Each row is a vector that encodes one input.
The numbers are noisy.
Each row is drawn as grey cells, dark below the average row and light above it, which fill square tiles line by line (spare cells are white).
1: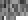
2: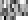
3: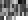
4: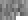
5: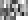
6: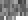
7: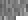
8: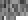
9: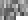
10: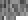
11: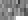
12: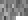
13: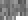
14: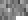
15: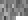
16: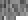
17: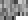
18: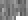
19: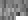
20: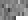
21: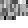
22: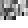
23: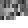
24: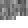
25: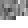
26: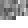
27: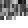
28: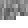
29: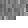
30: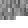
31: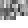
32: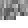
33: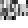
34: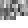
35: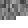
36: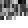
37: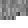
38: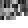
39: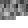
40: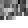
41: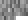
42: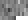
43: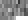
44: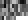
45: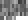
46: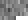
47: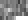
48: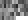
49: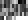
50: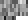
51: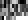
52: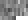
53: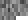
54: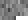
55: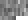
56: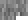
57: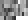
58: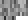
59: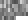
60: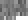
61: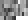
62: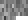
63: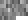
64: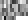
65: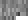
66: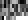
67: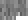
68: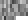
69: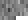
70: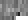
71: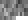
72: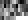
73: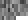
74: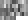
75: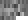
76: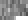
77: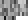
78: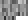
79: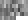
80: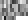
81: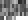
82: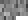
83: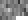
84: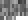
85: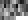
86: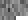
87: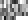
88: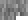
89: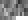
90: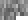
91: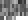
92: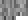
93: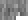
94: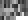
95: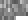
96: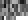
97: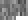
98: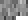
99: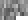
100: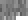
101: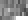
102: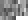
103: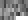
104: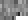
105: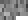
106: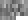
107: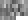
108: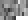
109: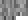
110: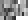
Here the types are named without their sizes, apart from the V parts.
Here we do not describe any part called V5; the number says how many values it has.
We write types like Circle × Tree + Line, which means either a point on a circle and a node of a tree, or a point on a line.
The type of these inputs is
Bool × (Line + V5).
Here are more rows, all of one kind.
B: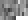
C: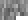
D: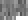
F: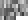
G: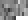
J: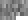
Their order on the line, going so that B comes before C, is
J, D, B, G, C, F.
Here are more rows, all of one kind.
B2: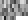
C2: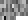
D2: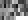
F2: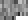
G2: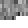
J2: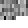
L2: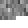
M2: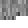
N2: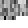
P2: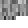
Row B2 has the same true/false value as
C2 and L2.
